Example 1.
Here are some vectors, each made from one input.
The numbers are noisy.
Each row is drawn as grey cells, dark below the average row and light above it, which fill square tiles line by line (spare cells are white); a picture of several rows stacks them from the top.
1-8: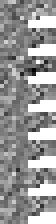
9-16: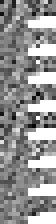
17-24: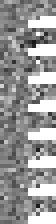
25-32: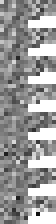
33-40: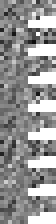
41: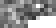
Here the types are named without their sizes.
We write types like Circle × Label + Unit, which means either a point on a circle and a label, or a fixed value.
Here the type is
Bool × Line.
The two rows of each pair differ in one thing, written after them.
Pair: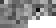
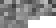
the place on the line
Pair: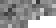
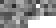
the place on the line
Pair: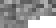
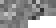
the true/false value
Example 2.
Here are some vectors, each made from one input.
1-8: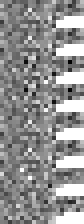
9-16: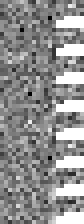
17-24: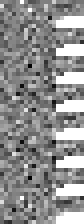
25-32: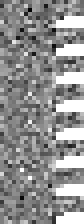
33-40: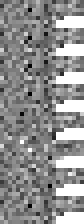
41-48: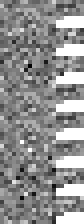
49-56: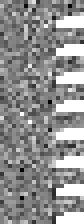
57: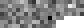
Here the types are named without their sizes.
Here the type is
Bool × Tree.
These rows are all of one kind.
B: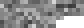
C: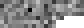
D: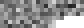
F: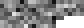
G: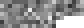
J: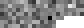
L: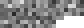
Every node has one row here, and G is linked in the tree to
B and F.
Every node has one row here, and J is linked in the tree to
B and L.
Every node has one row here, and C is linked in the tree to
B and D.
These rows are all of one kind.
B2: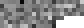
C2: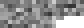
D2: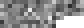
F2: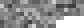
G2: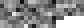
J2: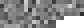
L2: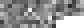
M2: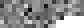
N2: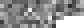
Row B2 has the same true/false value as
G2, J2 and M2.
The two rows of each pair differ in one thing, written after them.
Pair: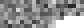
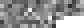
the node of the tree
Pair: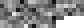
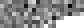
the true/false value
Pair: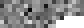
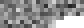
the true/false value
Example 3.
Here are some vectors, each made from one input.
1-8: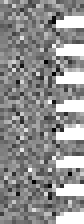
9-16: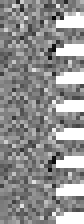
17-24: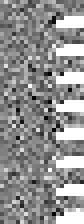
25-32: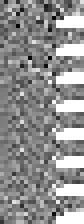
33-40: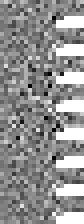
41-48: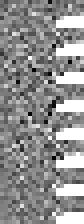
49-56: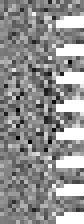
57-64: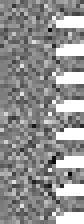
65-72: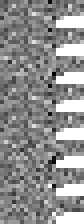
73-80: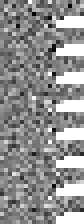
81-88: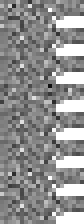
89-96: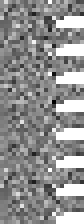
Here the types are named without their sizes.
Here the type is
Bool × Line.
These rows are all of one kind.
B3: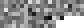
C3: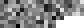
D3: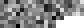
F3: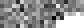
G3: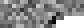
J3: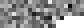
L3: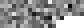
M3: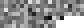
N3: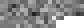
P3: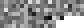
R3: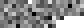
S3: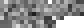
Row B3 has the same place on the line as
F3, M3 and P3.
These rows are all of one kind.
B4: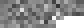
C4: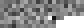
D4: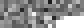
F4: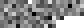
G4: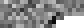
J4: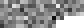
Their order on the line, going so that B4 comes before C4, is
D4, B4, C4, G4, J4, F4.
